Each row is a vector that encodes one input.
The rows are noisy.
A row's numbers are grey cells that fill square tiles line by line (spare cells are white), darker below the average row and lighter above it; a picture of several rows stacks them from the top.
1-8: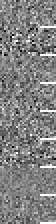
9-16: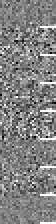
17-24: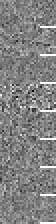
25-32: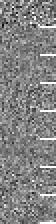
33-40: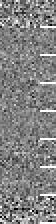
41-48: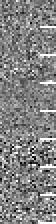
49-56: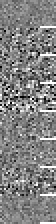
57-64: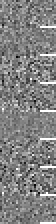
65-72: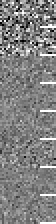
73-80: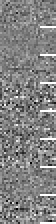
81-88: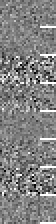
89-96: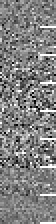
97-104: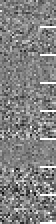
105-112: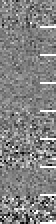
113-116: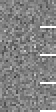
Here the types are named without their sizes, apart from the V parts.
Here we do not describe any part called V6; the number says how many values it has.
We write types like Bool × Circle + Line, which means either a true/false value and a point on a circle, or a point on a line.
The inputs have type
List(Bool × V6).
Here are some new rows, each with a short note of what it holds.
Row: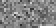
the empty list
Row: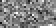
the empty list
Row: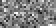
the empty list
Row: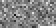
the empty list
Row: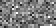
a list of one item
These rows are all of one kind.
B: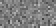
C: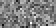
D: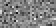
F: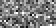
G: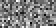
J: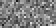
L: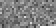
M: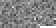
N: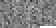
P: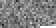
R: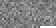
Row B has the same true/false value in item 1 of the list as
F and M.
